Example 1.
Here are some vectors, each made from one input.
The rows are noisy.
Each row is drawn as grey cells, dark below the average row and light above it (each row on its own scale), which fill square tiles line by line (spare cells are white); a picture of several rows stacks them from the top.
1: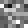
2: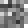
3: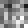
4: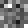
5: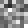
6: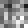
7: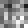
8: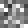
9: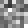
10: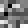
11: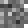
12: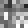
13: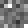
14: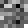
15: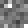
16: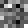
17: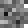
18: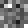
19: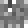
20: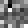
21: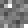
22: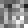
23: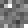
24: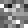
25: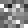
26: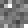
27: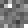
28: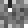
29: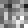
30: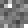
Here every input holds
a point on a 5-point line.
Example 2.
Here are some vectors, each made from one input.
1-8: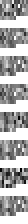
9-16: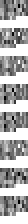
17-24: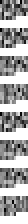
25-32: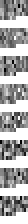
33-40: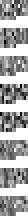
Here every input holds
a point on a 7-point line.
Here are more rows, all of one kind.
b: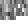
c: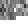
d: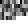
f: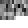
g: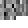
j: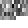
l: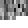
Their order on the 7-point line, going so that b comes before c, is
d, f, l, g, j, b, c.
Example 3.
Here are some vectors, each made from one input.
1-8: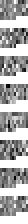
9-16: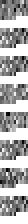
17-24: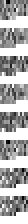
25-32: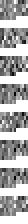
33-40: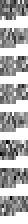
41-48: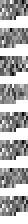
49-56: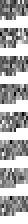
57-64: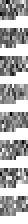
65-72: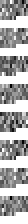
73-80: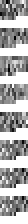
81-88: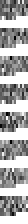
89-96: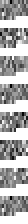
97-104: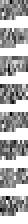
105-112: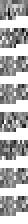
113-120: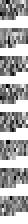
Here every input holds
one of 12 labels.
